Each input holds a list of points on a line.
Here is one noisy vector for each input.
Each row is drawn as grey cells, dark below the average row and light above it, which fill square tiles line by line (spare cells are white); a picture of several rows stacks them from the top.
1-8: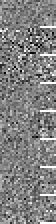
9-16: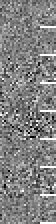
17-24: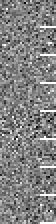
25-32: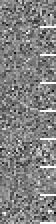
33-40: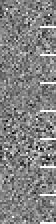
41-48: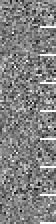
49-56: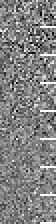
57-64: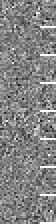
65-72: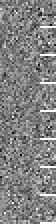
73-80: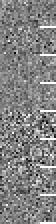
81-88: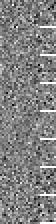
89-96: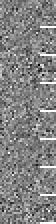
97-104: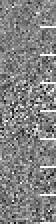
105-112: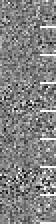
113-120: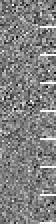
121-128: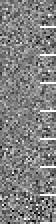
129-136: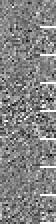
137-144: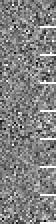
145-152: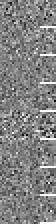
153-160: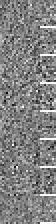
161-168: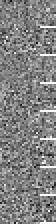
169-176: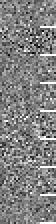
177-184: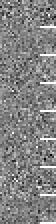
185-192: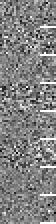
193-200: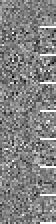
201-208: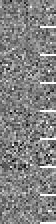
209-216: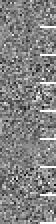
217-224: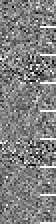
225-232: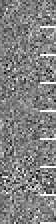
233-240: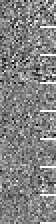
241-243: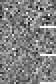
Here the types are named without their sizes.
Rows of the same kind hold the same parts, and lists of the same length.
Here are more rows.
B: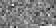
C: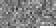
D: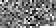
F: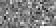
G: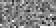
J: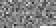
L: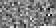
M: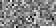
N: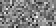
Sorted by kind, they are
B, L
C, F, G, J
D
M, N

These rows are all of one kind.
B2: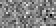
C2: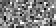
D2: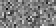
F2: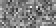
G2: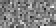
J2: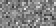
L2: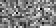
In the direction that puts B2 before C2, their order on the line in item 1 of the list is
D2, B2, F2, J2, G2, C2, L2.
